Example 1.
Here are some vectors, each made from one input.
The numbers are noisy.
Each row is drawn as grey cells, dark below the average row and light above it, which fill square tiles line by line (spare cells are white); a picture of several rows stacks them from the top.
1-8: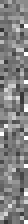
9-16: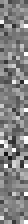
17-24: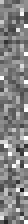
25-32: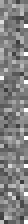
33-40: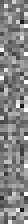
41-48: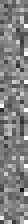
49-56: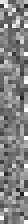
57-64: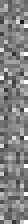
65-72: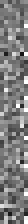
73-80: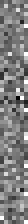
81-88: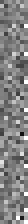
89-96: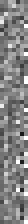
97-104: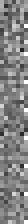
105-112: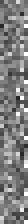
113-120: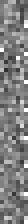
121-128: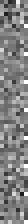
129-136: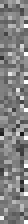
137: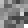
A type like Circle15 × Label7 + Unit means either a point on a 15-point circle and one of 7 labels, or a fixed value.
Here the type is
Line5 + List2(Line4).
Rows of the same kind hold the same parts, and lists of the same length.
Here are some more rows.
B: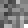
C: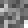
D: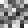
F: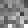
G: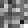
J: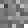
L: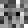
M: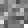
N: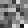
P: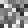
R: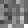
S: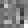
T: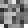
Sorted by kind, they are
B, F, J, L, N, R
C, G, S, T
D, P
M

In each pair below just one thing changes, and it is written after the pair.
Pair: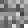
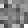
the place on the 4-point line in item 2 of the list
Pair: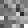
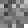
the place on the 4-point line in item 2 of the list
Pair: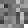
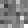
the place on the 4-point line in item 2 of the list
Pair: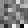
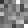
the place on the 4-point line in item 1 of the list
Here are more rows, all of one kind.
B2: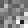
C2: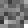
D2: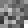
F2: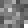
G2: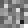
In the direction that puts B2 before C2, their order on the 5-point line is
B2, G2, C2, F2, D2.
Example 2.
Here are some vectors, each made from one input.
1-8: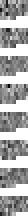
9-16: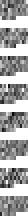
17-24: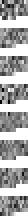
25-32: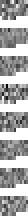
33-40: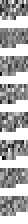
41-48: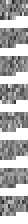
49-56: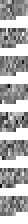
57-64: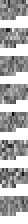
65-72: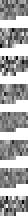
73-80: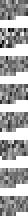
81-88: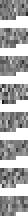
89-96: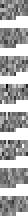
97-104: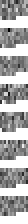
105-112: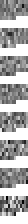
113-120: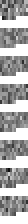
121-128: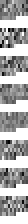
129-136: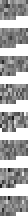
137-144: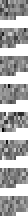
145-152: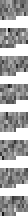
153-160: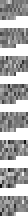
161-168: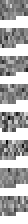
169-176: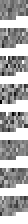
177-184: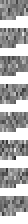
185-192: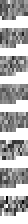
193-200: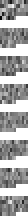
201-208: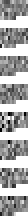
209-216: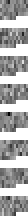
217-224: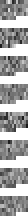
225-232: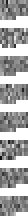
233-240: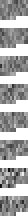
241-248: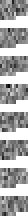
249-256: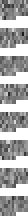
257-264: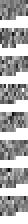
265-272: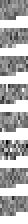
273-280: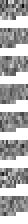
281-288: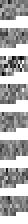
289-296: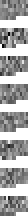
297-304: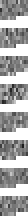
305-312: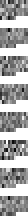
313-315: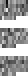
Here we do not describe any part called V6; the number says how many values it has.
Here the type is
Bool × Line10 + V6.
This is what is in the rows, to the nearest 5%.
About 65% of them hold a point on a 10-point line and a true/false value. The rest hold a value of V6.
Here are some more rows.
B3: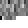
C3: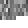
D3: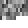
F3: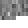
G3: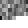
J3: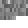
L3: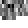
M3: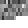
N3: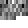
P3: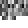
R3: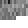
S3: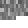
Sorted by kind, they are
B3, M3, R3
C3, D3, F3, G3, J3, L3, N3, P3, S3

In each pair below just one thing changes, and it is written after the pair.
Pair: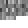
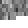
the true/false value
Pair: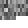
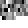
the true/false value
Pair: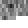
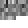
the place on the 10-point line
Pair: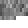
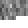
the place on the 10-point line
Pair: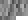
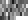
the place on the 10-point line
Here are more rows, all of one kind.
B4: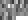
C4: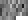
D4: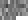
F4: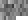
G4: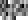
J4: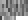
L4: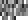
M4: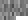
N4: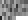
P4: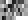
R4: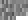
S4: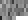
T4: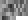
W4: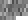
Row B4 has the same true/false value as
C4, G4 and L4.
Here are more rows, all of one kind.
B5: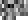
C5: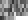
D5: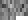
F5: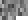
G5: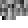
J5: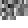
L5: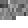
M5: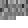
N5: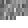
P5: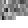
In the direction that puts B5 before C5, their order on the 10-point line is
P5, G5, F5, B5, M5, D5, L5, C5, J5, N5.
